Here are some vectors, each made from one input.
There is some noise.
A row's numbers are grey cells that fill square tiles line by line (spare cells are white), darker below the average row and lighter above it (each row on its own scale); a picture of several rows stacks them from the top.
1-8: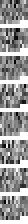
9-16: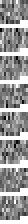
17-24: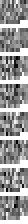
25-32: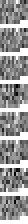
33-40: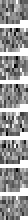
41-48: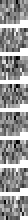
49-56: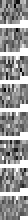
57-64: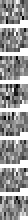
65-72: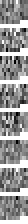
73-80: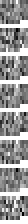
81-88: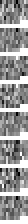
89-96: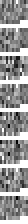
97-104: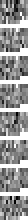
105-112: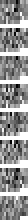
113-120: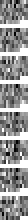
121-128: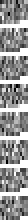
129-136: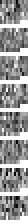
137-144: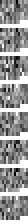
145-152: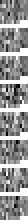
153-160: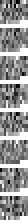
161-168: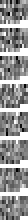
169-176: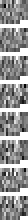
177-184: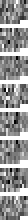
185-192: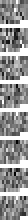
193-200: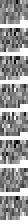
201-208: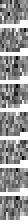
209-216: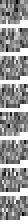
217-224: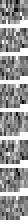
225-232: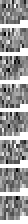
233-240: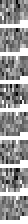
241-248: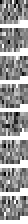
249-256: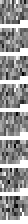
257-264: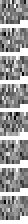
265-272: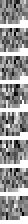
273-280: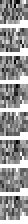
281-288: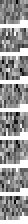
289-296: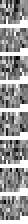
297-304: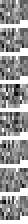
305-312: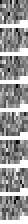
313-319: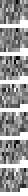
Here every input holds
five true/false values.
